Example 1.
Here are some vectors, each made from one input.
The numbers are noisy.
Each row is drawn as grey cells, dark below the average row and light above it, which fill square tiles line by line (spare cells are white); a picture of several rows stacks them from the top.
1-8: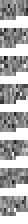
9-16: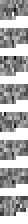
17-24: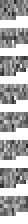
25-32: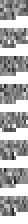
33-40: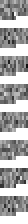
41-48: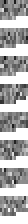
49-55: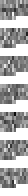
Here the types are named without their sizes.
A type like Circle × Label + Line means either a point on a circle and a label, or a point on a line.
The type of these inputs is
List(Line).
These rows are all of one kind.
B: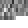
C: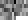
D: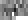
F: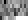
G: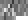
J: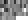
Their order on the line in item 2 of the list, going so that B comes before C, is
F, J, B, G, D, C.
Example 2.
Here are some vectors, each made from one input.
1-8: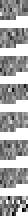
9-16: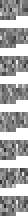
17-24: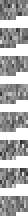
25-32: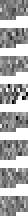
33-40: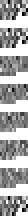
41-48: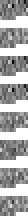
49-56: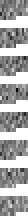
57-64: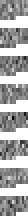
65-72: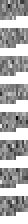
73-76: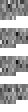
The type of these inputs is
Bool × Label8 + Unit.
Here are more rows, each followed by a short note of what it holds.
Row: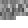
one of 8 labels and a true/false value
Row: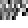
a fixed value
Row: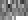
one of 8 labels and a true/false value
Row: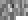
one of 8 labels and a true/false value
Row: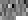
one of 8 labels and a true/false value
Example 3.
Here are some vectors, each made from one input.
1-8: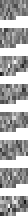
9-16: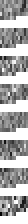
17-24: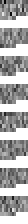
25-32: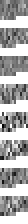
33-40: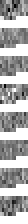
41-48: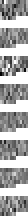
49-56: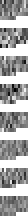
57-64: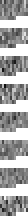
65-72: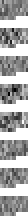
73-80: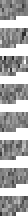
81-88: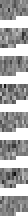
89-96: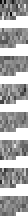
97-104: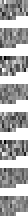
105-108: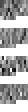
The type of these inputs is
Circle9 × (Tree7 + Unit).
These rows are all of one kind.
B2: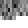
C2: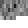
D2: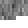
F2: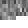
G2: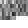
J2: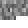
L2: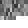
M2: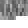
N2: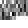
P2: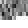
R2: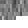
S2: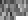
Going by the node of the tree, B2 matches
F2, P2 and R2.
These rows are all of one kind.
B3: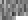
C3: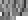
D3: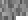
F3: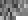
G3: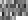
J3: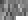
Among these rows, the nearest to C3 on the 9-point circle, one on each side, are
D3 and J3.
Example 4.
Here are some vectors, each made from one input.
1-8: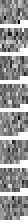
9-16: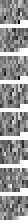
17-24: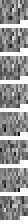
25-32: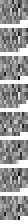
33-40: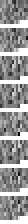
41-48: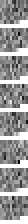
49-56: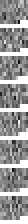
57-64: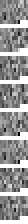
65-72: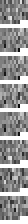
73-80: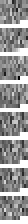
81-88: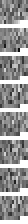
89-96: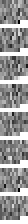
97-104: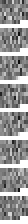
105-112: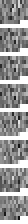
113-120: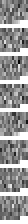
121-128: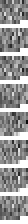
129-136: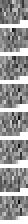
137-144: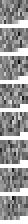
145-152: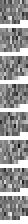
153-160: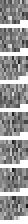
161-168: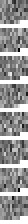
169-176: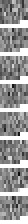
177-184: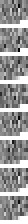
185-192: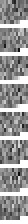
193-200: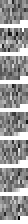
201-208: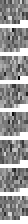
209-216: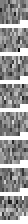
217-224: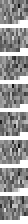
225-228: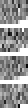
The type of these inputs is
Bool × Bool × Bool + Circle10 + Unit.
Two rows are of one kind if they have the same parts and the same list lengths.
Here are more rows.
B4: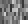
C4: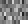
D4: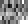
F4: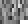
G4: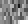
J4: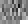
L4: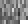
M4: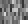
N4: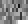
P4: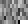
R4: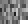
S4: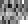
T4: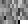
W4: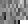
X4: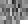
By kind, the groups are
B4, C4, F4, L4, M4, P4, R4, T4, W4
D4, S4
G4, J4, N4, X4

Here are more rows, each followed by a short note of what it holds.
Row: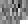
a point on a 10-point circle
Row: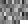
three true/false values
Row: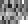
a fixed value
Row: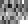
a fixed value
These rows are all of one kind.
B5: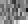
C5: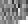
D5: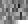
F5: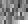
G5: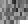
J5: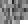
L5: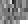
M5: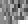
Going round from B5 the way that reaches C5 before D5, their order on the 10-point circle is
B5, G5, L5, J5, C5, M5, D5, F5.
